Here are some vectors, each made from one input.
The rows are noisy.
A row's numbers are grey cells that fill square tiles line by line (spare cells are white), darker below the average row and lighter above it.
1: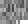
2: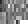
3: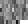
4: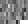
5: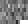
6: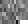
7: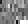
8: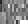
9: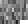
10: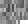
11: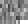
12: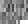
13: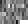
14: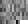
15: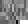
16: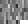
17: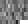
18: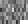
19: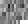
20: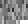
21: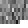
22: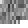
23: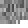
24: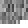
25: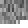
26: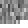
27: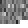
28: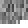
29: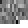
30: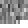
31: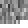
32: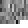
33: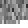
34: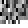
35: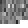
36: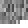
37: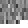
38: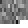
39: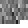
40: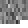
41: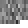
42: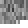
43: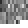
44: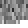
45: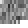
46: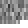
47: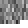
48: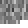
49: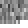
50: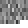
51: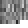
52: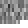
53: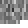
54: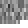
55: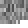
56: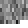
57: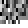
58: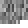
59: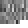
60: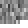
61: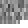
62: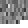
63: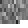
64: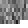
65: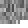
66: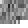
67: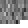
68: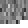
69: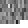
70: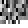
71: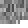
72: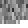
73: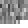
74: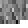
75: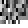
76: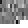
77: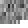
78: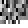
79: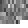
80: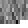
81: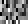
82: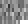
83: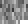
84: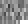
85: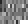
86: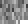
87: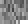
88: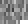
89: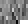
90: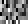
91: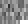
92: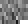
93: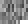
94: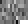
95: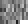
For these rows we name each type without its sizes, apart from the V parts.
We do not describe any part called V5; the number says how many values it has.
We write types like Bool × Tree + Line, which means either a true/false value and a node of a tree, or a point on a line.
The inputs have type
List(Bool × V5).
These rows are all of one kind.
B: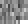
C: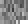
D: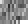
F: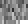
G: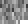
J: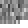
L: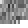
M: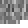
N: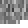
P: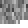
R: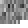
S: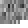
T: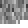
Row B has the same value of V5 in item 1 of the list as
D, J and L.
